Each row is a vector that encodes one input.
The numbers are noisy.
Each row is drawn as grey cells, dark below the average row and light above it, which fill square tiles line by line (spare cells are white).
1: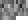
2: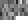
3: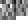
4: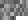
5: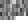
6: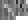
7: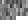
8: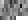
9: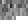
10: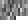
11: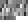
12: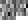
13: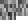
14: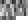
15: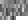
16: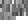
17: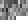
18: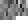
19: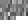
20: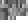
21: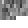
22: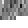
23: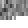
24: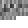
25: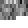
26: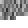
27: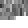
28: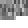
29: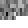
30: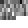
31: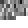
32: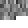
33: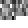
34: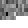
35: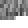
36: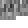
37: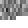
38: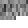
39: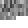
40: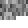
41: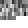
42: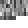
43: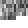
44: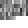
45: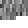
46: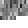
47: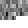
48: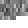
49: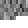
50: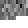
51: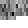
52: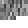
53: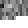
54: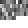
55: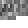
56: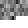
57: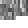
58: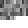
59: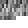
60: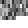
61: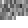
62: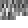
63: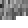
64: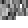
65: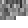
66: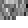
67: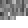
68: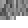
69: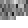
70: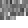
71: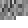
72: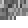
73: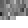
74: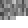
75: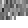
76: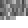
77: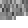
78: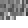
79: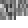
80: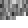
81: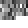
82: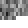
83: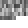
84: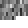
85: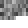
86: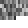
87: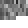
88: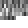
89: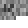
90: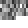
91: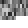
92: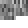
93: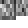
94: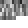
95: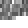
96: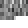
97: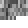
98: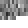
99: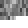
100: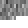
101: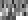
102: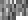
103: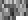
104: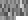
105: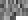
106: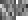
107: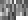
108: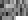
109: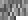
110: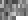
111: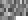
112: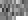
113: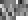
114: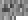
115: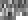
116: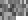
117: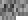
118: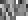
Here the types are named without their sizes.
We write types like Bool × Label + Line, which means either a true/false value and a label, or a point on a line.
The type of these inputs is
(Bool × Bool × Bool × Bool + Tree) × Line.
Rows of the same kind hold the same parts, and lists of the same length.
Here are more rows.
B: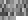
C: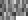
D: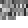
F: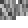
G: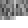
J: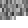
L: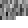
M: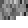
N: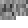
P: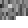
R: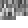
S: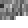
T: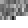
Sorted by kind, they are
B, C, G, J, L, N, P, S, T
D, F, M, R

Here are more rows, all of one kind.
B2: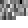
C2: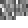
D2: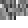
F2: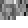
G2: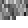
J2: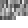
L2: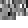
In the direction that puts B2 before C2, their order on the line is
J2, D2, B2, F2, C2, G2, L2.
